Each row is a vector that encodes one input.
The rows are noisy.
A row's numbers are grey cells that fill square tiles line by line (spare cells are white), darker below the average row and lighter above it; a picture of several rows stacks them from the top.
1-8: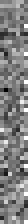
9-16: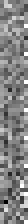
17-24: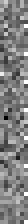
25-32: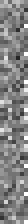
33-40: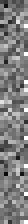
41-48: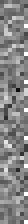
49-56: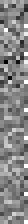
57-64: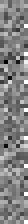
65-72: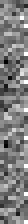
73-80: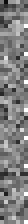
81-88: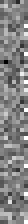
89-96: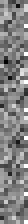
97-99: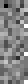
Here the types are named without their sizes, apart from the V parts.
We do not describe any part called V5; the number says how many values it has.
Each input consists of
a label, together with either a point on a line, or a value of V5.
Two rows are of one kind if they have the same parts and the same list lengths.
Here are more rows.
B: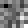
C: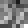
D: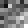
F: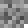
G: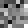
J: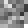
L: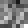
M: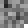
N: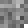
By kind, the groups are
B, C, D, G, L, M
F, J, N

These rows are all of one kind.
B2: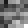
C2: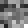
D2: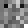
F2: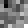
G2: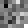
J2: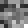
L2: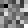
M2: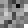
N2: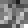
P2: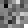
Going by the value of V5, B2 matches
F2, G2 and P2.
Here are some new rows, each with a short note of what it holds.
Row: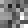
a label and a value of V5
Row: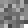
a label and a point on a line
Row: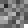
a label and a value of V5
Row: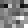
a label and a value of V5
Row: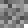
a label and a point on a line
